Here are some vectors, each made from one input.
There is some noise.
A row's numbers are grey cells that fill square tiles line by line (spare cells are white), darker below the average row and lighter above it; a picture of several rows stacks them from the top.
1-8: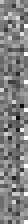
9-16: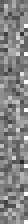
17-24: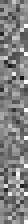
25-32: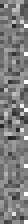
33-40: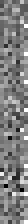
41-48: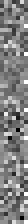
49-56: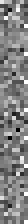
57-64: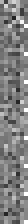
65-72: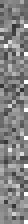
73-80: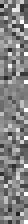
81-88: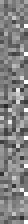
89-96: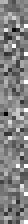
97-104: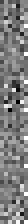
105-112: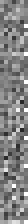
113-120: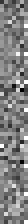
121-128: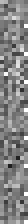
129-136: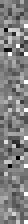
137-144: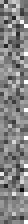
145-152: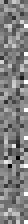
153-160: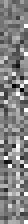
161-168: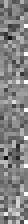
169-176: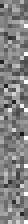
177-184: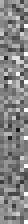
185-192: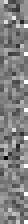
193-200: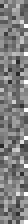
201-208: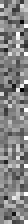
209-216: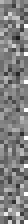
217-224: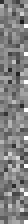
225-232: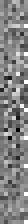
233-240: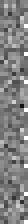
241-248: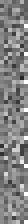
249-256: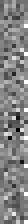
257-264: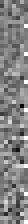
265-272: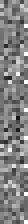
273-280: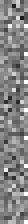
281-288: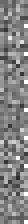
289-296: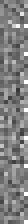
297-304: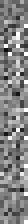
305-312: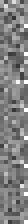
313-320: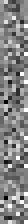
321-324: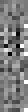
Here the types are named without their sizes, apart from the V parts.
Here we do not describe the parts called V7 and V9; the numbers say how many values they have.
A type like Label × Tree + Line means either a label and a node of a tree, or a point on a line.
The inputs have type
Label × V7 × V9 × V9 + List(Line).
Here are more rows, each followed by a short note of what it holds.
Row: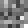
a label, a value of V7 and two values of V9
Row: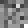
the empty list
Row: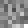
a list of two items
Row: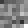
a list of two items
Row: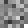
a list of two items
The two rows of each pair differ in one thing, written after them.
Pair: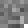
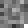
the label
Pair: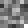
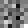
the value of V7
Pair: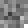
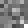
the value of V7
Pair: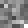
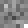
the value of V7
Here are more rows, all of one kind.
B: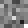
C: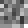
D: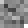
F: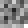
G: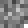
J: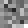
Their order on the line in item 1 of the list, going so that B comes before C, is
B, D, G, J, F, C.
